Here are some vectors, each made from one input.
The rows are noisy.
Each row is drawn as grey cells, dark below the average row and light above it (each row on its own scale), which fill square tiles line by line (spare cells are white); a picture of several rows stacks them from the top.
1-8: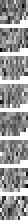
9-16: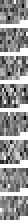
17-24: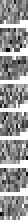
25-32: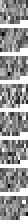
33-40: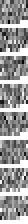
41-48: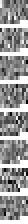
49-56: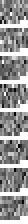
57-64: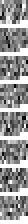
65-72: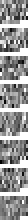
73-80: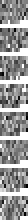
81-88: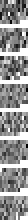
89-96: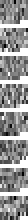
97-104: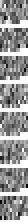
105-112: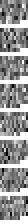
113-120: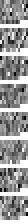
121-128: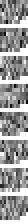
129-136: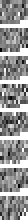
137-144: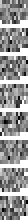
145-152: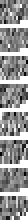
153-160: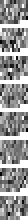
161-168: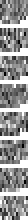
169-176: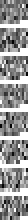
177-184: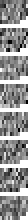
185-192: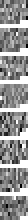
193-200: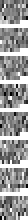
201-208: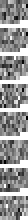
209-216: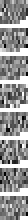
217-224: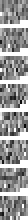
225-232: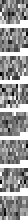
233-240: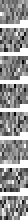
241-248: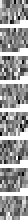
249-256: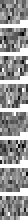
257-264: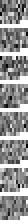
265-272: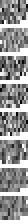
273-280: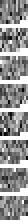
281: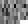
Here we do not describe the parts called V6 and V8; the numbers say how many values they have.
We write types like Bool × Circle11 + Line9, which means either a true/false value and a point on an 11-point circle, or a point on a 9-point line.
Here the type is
Bool × (Tree11 + V8) × V6.
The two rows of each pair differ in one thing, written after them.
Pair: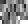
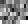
the true/false value
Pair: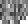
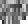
the value of V6
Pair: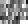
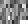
the node of the tree
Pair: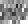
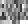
the true/false value
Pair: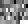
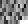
the node of the tree
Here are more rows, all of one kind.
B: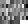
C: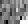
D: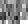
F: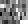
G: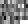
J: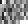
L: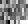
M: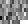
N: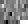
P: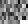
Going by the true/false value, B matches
D, G and J.
